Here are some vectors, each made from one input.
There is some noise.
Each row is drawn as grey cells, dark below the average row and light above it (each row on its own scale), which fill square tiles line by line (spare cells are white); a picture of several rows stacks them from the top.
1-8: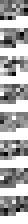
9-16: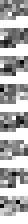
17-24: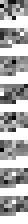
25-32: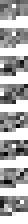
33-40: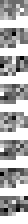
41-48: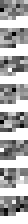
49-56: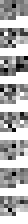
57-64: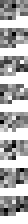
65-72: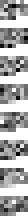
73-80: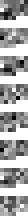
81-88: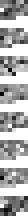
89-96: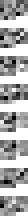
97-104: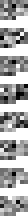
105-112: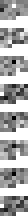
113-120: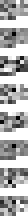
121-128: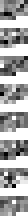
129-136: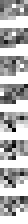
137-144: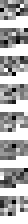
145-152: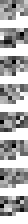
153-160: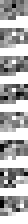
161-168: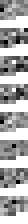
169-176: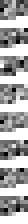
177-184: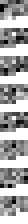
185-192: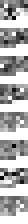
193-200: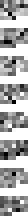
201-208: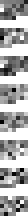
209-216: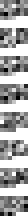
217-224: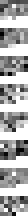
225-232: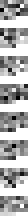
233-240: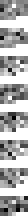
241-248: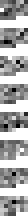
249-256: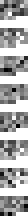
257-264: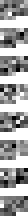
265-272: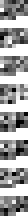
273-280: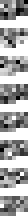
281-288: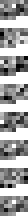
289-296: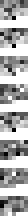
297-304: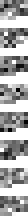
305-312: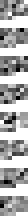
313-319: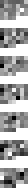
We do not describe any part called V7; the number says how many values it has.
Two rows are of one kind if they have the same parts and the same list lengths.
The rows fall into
3 kinds.
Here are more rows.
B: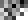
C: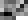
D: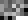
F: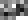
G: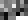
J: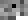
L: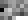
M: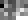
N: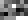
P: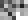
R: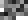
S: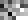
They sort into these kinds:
B, J, L, M, P, S
C, F, G, N, R
D

